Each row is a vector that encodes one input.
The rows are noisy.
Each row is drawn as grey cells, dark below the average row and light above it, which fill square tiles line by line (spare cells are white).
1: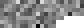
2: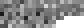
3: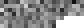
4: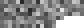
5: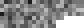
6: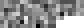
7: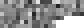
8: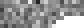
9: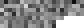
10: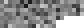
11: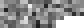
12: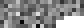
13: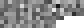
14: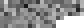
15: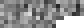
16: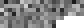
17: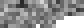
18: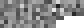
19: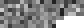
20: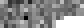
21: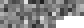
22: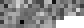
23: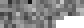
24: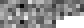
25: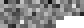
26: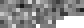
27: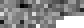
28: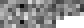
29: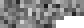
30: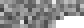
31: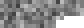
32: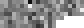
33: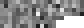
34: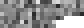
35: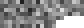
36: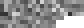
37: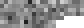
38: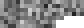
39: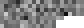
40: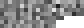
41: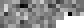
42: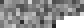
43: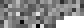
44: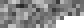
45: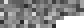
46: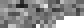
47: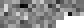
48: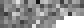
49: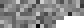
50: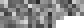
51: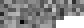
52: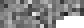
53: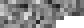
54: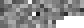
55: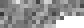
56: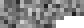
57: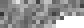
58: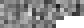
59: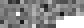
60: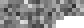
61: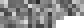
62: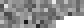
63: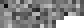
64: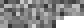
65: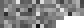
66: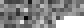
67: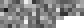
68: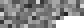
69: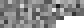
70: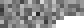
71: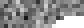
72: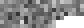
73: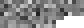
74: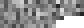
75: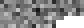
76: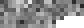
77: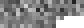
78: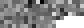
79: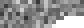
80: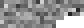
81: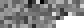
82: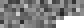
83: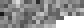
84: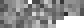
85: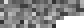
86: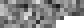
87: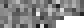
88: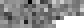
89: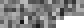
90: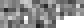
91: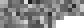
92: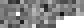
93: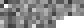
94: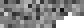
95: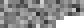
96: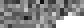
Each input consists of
a node of a 9-node tree, together with either a fixed value, or four true/false values.
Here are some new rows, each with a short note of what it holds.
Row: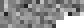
a node of a 9-node tree and four true/false values
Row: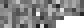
a node of a 9-node tree
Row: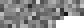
a node of a 9-node tree and four true/false values
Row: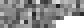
a node of a 9-node tree
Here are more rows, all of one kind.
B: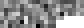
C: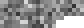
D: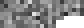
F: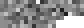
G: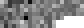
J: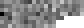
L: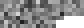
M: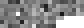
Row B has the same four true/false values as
L and M.
